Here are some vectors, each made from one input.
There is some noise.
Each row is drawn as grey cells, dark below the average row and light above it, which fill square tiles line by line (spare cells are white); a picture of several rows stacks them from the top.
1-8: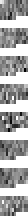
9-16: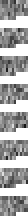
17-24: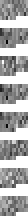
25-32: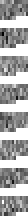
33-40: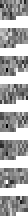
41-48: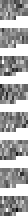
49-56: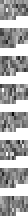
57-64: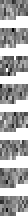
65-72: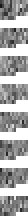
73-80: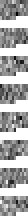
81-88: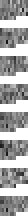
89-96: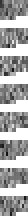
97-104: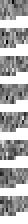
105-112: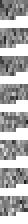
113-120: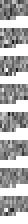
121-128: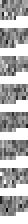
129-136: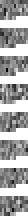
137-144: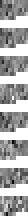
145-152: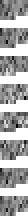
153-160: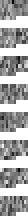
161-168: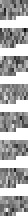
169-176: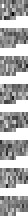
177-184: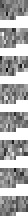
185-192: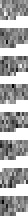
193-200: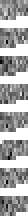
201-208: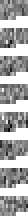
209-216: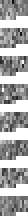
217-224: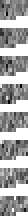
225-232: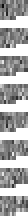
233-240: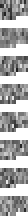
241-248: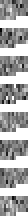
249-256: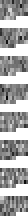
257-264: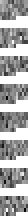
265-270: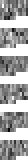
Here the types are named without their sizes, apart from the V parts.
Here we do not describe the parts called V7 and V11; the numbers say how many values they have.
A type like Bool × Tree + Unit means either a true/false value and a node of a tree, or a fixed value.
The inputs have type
Bool × V7 + Label × (Line + V11).
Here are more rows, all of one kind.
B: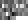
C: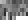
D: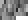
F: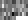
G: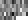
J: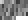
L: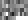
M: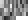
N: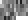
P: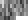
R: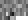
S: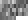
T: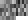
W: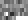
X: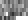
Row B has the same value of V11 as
L, R, W and X.
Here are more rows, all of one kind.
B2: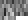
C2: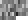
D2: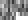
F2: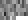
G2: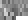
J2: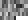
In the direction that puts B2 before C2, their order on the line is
J2, B2, F2, C2, G2, D2.
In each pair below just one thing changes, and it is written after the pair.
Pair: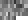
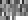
the label
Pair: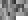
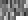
the place on the line
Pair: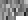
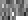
the label
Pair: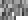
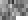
the label
